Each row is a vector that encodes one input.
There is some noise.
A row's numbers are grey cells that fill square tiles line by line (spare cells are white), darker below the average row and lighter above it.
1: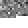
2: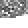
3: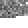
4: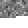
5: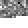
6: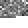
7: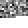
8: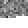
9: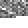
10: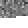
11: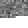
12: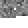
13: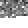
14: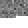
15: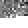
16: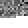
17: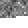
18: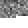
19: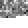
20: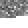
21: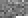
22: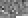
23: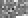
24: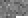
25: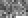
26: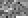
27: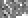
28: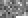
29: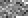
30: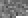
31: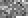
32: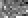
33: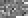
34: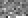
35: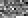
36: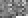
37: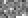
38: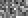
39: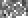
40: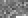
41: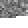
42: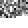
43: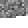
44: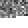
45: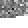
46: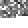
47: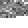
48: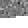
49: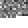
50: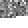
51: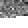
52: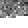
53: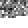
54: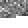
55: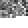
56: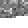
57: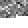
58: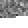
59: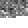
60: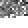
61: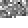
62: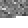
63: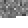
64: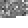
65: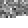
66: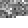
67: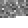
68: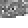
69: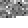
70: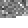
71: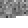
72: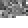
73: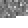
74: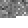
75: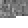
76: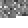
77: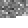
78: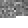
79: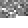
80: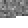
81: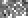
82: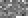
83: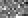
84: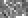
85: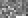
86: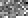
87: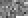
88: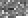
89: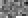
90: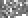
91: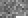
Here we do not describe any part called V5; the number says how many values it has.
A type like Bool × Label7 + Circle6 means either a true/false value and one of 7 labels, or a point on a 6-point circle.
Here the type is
Bool × Bool × Bool × Label4 × V5 × V5.
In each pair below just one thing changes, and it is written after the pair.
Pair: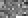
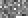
one of the three true/false values
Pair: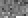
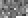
one of the three true/false values
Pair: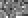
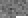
the label
